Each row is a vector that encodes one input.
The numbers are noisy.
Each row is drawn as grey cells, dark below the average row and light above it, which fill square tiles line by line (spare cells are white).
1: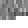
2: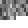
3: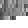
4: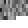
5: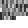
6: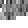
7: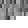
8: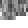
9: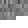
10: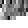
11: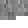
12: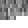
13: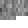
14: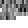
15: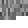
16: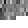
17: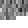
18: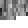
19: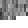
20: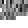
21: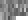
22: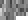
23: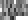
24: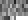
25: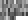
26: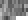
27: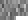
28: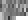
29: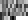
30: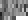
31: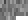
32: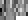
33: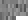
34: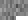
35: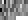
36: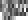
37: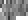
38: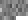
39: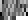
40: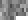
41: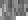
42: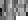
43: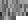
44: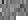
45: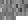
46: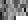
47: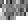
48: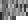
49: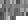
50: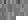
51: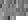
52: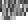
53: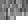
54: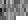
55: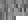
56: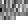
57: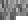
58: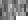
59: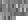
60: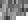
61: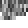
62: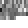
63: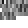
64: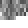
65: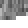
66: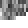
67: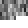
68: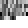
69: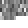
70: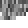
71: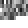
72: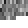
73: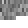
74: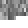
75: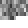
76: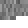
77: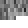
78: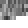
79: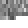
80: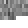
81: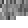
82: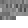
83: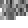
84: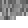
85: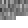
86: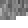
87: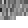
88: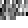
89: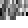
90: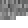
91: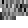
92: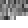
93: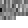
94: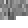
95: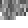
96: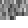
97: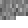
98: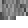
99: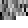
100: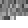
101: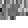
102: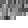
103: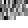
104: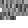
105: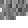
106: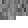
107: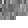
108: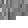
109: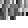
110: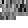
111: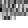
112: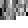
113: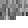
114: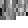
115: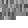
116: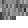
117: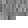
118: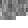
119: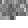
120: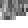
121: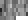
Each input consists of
a list of up to two points on an 11-point line.
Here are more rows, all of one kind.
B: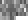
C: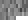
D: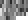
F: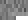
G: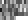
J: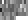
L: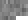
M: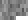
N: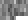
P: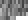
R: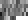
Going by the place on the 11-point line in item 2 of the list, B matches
C, G, J and R.
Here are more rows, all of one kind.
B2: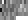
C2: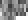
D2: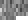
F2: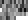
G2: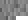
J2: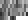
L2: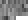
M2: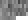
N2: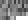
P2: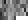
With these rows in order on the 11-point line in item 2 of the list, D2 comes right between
F2 and L2.
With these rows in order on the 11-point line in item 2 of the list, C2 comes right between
B2 and P2.
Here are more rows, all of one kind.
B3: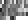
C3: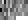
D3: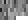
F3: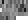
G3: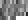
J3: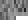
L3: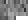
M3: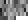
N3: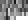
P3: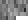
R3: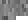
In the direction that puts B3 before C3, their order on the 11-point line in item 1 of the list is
G3, R3, F3, L3, M3, J3, P3, D3, N3, B3, C3.
